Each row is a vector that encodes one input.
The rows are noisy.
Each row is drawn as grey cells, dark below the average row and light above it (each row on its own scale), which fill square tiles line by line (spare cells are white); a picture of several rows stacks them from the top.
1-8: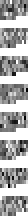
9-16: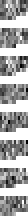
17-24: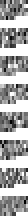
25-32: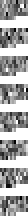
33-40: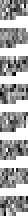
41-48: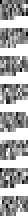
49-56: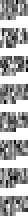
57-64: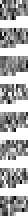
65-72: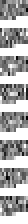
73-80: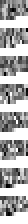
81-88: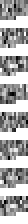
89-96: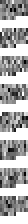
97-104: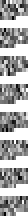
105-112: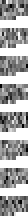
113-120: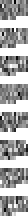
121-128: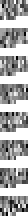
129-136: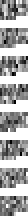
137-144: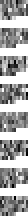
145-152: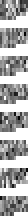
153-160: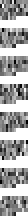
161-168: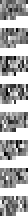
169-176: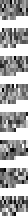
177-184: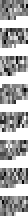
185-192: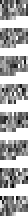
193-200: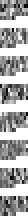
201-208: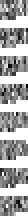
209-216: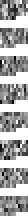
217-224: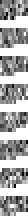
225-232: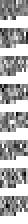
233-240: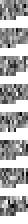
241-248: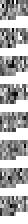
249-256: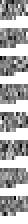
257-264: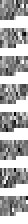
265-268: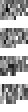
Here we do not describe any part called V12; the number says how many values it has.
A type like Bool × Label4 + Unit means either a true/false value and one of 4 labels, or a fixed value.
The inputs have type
List2(Label11 × V12).
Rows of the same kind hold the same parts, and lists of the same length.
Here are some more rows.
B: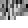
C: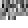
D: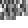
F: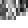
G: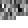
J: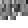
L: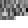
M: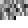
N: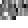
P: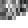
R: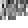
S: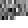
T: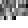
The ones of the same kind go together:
B, C, D, M, R
F, P
G, J, L, N, S, T

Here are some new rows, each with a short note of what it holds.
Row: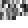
a list of one item
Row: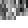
the empty list
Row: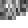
the empty list
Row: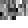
a list of two items
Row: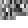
a list of two items
